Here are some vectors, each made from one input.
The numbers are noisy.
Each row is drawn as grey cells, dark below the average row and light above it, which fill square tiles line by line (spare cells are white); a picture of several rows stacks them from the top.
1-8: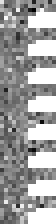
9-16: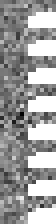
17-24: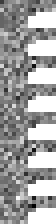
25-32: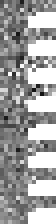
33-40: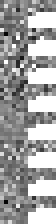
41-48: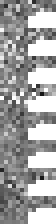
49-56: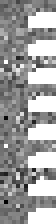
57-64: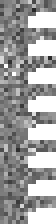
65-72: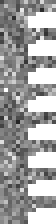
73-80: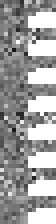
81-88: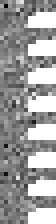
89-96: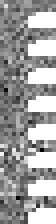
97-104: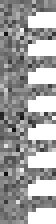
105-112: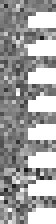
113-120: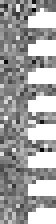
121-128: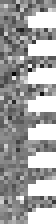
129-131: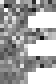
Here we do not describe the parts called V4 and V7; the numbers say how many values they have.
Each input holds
a value of V4 and a value of V7, together with either a point on a 6-point circle and a true/false value, or a fixed value.
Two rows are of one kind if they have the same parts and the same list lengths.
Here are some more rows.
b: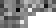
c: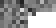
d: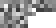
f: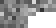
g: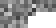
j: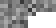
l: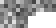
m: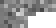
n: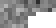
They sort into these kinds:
b, d, f, m
c, g, j, l, n

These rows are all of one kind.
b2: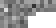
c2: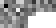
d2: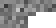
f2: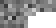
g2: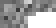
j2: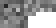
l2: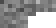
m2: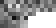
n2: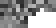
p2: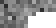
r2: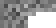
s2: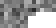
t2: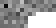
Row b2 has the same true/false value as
g2, l2 and s2.
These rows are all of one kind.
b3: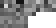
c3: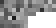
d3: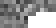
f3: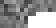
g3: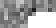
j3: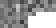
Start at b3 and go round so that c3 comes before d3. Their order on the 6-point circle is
b3, c3, f3, d3, g3, j3.
